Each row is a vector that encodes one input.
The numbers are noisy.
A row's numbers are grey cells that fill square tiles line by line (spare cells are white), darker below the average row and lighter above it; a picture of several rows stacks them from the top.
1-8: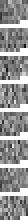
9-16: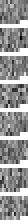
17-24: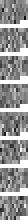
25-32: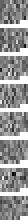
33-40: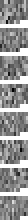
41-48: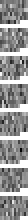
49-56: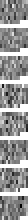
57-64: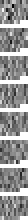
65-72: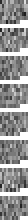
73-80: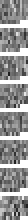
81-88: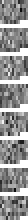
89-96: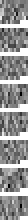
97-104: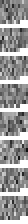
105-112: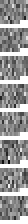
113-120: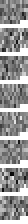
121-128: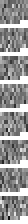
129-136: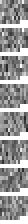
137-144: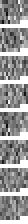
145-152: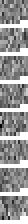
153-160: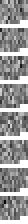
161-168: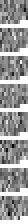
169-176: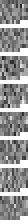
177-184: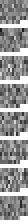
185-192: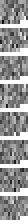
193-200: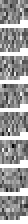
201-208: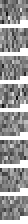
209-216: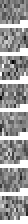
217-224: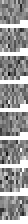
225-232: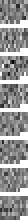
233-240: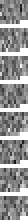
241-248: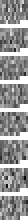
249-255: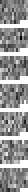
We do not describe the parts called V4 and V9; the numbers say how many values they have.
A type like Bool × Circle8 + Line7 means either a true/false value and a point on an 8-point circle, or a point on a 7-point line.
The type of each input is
(Bool × Bool × Bool × Line6 + V4) × Line6 × V9.
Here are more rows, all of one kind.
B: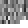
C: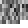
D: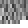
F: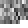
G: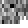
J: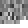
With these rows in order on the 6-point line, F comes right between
G and J.
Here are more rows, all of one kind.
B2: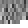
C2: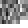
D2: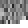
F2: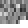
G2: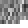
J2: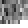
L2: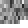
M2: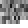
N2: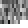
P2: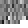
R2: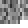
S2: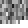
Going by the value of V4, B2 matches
D2, F2, G2 and P2.
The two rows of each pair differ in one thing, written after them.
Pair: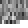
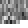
one of the three true/false values
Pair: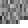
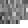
the value of V9
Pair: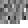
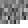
one of the three true/false values
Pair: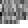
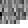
the value of V9
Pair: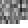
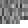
the place on one of the two 6-point lines
